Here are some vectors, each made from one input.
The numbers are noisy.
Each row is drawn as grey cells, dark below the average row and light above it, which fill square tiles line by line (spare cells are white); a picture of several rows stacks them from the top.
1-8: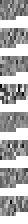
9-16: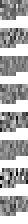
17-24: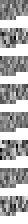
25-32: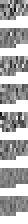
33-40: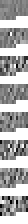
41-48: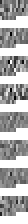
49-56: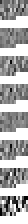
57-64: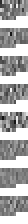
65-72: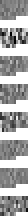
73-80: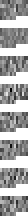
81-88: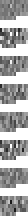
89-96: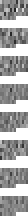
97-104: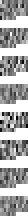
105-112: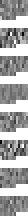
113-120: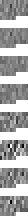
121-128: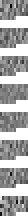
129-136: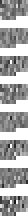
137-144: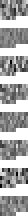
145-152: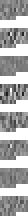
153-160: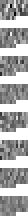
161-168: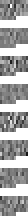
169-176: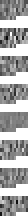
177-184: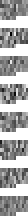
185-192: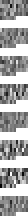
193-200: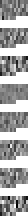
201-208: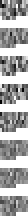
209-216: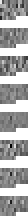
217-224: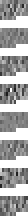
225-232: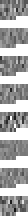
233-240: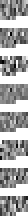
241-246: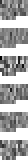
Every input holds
either a fixed value, or one of 7 labels and a true/false value.
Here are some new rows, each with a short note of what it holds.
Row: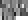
a fixed value
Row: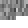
one of 7 labels and a true/false value
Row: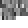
a fixed value
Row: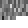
a fixed value
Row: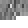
one of 7 labels and a true/false value
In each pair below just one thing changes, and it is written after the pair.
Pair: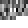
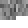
the label
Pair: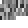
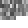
the true/false value
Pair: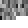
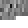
the label
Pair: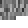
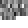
the label
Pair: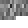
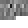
the true/false value
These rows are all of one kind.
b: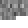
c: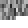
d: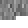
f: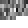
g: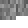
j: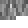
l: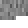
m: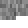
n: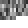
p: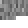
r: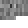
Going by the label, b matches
c, n, p and r.
